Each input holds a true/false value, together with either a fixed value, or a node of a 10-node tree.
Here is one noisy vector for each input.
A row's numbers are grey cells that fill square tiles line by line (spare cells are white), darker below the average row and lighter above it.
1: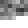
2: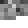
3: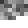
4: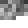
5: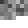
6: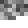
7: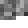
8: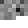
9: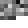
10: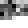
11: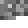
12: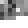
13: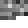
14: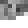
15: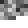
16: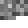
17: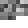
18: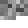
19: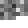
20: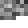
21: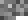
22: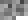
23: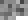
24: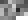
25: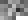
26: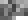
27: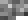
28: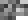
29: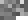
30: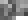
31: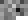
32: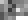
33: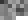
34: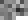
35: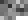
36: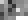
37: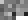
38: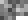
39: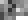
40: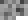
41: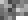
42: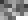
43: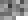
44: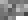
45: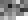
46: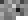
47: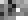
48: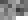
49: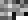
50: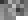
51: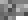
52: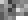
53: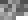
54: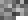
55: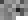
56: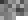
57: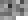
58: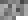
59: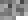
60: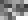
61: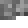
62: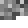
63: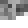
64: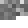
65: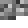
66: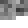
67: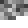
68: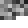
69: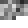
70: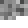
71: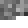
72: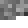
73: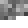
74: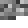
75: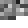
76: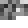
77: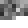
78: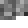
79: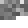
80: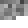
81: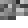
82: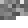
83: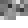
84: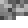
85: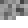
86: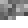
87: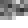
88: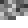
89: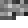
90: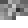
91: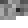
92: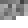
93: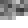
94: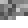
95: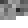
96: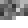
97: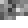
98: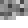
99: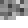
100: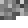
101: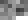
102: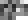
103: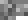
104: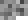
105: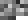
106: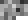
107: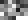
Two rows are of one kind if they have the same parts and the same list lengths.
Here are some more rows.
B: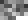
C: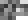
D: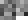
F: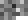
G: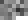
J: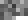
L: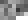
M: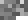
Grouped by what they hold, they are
B, C
D, F, G, J, L, M

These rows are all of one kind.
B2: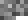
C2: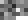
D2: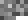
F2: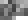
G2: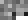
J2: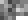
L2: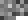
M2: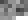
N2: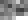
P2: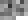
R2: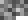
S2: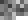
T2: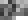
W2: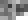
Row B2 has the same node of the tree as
D2, L2, M2 and N2.
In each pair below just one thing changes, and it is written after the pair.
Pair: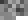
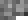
the true/false value
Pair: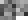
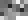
the true/false value
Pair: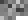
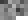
the node of the tree
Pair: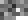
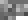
the node of the tree
